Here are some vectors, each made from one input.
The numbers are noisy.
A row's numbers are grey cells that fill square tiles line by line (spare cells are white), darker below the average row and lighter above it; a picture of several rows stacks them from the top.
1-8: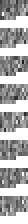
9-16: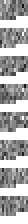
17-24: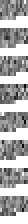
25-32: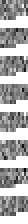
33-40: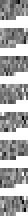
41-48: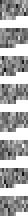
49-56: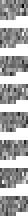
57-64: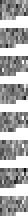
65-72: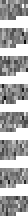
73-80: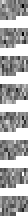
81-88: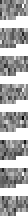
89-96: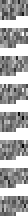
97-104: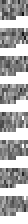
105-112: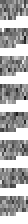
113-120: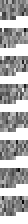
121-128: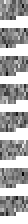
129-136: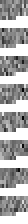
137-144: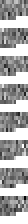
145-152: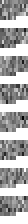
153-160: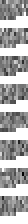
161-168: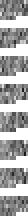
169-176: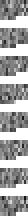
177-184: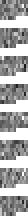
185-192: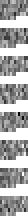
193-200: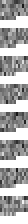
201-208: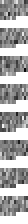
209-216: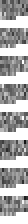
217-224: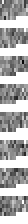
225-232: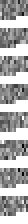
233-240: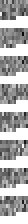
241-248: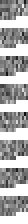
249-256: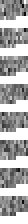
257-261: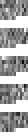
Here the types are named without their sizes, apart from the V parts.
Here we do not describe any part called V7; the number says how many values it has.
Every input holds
a point on a line, together with either a point on a line, or a value of V7.
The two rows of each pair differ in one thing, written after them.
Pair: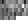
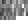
the value of V7
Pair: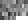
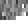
the value of V7
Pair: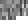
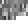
the place on the line
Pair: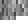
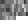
the value of V7
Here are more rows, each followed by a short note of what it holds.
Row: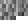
a point on each of two lines
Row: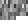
a point on a line and a value of V7
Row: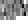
a point on each of two lines
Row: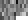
a point on a line and a value of V7
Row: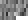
a point on each of two lines
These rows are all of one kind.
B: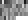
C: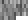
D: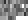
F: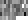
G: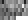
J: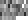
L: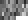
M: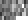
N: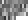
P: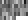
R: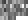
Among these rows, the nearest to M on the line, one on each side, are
G and L.
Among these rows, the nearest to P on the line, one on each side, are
B and N.
